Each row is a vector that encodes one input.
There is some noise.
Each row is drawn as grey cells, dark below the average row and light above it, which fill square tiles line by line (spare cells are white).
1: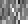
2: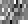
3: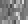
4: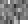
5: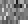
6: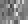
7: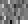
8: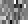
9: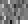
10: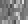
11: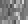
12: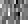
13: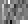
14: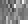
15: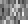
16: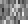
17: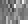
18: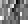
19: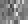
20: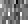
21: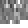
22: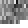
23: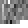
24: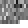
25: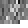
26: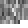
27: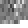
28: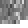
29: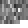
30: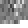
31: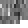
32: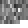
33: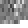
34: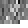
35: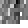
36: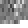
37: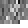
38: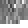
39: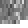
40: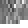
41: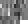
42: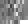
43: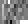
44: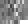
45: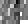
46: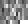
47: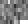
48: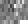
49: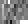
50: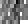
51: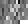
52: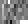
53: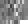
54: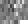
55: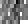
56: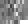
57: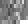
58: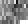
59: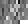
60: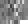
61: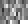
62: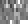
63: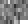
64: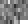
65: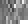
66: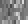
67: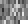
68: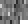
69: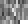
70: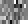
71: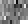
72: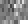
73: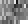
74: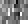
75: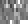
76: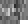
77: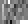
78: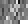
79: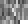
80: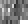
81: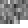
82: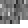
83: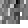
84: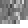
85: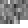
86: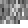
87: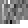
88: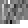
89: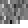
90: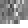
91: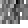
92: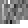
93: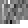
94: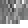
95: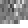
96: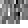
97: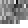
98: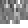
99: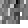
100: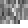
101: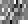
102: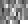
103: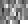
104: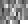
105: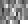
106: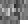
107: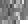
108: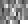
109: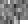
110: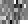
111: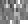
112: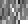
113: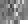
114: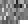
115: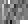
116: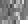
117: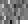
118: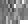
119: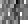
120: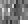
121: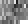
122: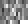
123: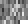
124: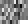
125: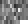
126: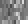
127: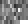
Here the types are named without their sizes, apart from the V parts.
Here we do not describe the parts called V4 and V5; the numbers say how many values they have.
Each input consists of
either a point on a line and a value of V4, or a true/false value and a value of V5.
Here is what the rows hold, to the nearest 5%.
About 50% of them hold a point on a line and a value of V4. The rest hold a true/false value and a value of V5.
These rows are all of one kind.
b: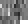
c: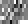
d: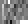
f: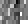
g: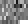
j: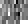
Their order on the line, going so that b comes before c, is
f, j, b, d, g, c.
